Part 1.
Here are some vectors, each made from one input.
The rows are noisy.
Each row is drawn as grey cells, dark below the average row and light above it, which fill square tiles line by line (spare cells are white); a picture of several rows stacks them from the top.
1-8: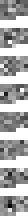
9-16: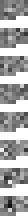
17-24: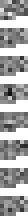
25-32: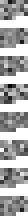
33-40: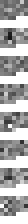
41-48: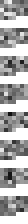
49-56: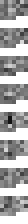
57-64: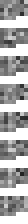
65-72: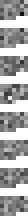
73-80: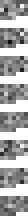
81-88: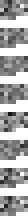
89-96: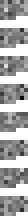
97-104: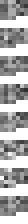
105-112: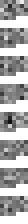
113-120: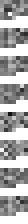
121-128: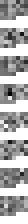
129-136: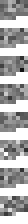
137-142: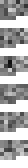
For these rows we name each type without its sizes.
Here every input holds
either three true/false values, or a list of points on a line.
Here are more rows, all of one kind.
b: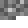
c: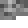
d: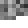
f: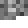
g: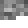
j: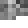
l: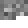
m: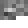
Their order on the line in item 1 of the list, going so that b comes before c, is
l, g, m, b, c, j, f, d.
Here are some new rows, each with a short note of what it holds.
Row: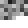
the empty list
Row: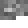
a list of two items
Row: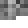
a list of two items
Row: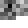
three true/false values
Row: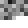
the empty list
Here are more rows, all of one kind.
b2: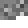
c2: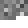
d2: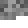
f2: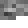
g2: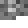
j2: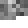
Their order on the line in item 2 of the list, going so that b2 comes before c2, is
b2, c2, d2, g2, f2, j2.
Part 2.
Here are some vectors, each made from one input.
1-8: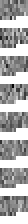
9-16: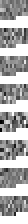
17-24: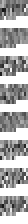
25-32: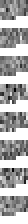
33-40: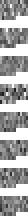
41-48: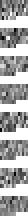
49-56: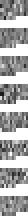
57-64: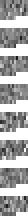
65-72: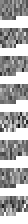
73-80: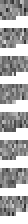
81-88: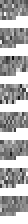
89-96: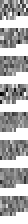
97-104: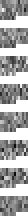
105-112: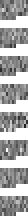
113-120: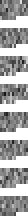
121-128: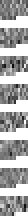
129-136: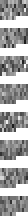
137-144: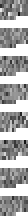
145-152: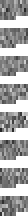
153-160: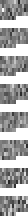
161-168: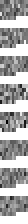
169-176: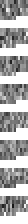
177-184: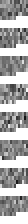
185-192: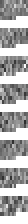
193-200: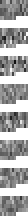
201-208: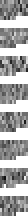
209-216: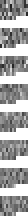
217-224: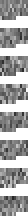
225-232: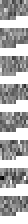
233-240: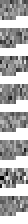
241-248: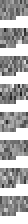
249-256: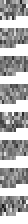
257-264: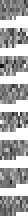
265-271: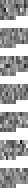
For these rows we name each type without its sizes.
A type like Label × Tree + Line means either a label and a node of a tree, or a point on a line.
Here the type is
Bool × (Circle + Unit) + Line.
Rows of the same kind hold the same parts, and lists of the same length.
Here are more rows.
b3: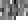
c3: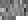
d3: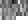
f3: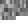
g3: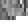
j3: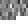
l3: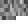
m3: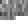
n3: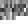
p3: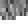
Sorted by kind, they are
b3, c3, d3, f3, j3, l3, m3, p3
g3
n3

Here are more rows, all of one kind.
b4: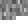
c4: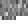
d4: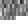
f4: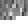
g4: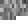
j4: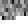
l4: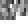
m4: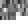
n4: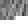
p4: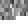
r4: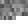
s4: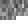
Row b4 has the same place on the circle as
c4, j4, l4 and p4.
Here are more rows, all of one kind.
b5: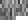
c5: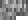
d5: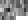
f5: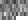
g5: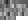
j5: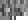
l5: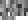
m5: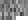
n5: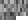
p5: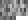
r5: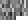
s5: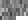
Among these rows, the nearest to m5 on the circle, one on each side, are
c5 and f5.
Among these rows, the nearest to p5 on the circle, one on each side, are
f5 and j5.
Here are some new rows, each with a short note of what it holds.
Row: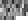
a point on a circle and a true/false value
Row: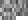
a point on a circle and a true/false value
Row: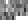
a true/false value
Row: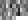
a point on a circle and a true/false value
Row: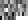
a true/false value
